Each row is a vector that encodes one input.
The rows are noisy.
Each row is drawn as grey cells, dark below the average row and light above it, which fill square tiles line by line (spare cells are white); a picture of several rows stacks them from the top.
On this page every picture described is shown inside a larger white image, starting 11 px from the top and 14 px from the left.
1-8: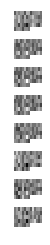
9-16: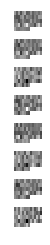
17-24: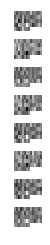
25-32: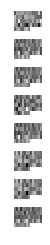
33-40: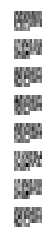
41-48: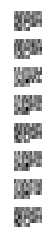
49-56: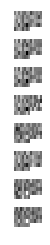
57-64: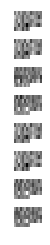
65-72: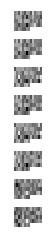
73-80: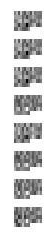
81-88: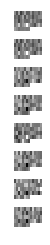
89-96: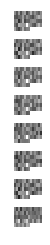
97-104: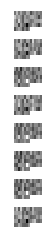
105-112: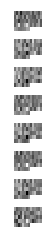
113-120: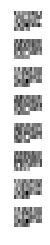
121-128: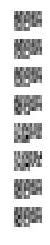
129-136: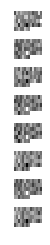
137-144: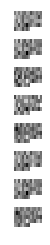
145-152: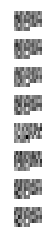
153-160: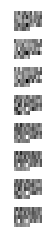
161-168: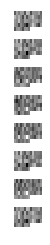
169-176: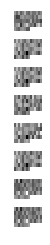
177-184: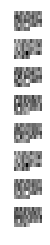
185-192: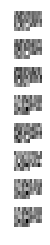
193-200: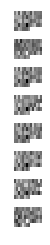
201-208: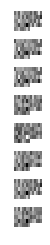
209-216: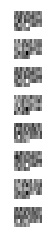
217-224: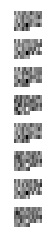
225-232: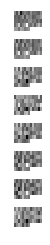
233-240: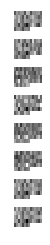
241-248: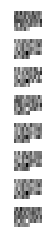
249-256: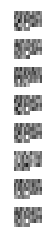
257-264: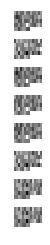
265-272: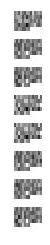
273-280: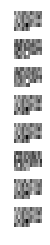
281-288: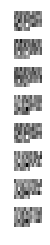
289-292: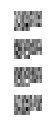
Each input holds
either a point on each of three 7-point lines, or three true/false values.
